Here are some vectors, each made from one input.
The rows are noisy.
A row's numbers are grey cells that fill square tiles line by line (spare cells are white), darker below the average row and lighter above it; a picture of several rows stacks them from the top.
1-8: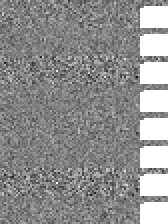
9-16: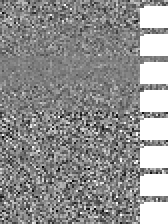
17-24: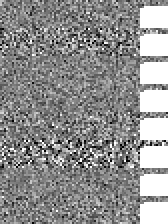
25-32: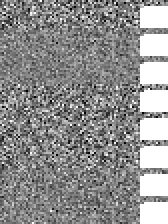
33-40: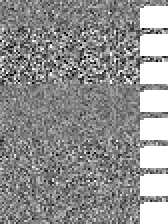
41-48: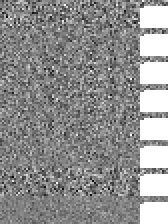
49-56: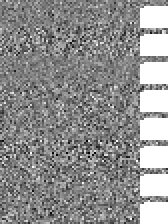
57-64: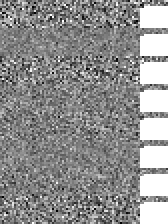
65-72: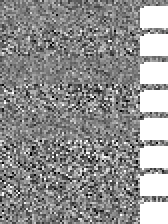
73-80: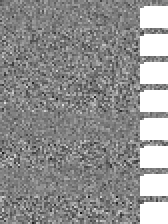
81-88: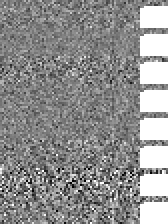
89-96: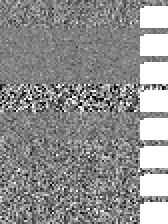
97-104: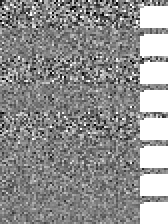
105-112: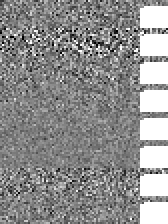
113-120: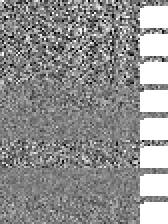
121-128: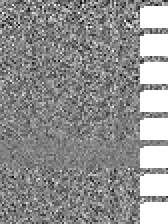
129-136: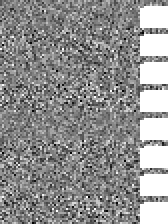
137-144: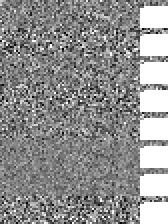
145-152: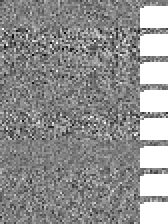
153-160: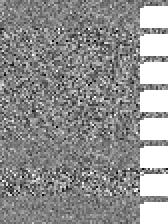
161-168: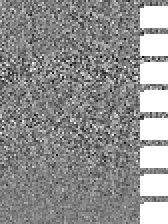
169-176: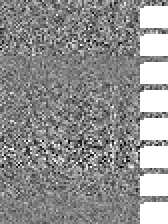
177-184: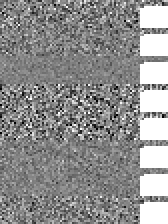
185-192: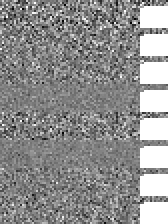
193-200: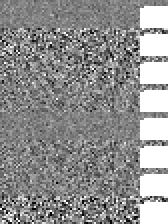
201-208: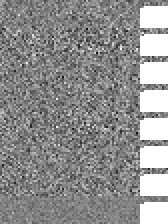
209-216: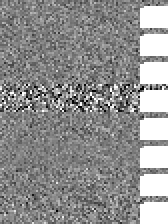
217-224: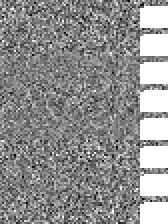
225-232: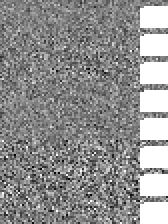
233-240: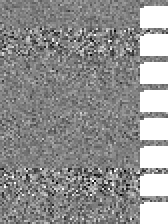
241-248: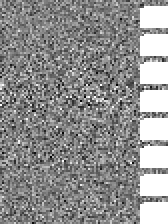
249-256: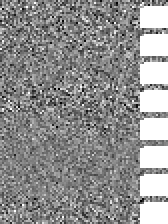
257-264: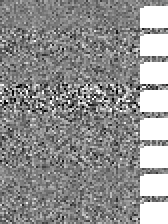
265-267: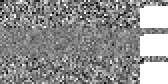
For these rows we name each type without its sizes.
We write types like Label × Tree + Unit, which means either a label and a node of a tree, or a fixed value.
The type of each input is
Bool × Bool × Bool × Bool × Bool × Circle + List(Line).
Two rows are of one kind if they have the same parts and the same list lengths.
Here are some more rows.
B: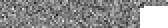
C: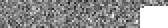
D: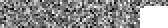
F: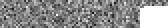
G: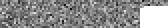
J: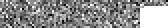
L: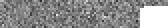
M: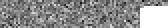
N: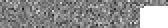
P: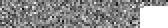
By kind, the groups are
B, F, G, L, M, P
C, D
J
N

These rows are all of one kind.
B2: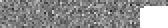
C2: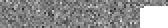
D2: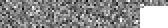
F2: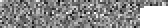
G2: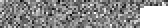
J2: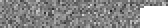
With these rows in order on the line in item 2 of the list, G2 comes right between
B2 and C2.
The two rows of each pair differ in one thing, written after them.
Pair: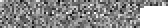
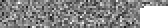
the place on the line in item 2 of the list
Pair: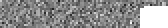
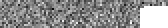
the place on the line in item 2 of the list
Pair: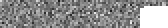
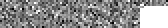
the place on the line in item 2 of the list
